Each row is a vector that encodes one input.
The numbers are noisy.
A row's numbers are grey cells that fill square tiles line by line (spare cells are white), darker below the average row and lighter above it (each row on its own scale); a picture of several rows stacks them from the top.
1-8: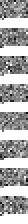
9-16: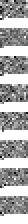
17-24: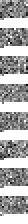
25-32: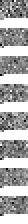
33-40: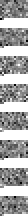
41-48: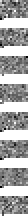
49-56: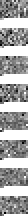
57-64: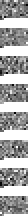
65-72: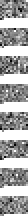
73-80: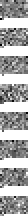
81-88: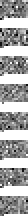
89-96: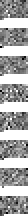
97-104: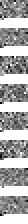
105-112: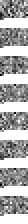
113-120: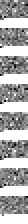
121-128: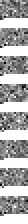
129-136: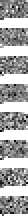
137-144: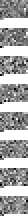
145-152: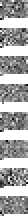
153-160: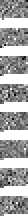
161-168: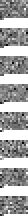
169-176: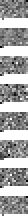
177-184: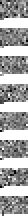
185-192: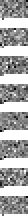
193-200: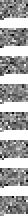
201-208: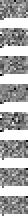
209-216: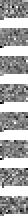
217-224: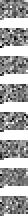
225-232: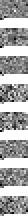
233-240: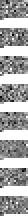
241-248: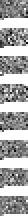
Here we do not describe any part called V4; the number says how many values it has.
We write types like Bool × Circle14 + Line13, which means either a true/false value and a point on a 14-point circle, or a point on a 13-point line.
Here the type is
Bool × Bool × Bool × Bool × (Circle10 + V4) + Label6.
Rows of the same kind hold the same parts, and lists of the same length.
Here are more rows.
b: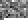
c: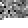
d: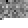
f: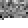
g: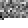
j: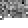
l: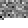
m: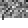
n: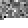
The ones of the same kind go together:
b, f, g, l, n
c, d, j
m

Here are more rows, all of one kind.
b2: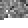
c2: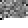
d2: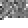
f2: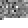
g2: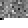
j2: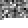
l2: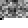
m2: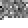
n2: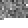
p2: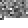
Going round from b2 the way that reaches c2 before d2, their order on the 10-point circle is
b2, c2, p2, n2, j2, l2, f2, m2, d2, g2.
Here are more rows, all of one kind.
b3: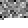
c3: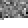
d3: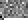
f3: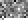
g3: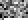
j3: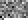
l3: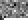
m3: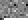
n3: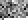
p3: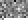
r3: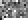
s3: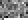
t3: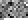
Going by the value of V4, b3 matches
d3, f3, j3 and p3.
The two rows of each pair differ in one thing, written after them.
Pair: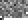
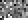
one of the four true/false values
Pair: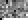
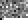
one of the four true/false values
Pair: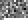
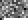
one of the four true/false values
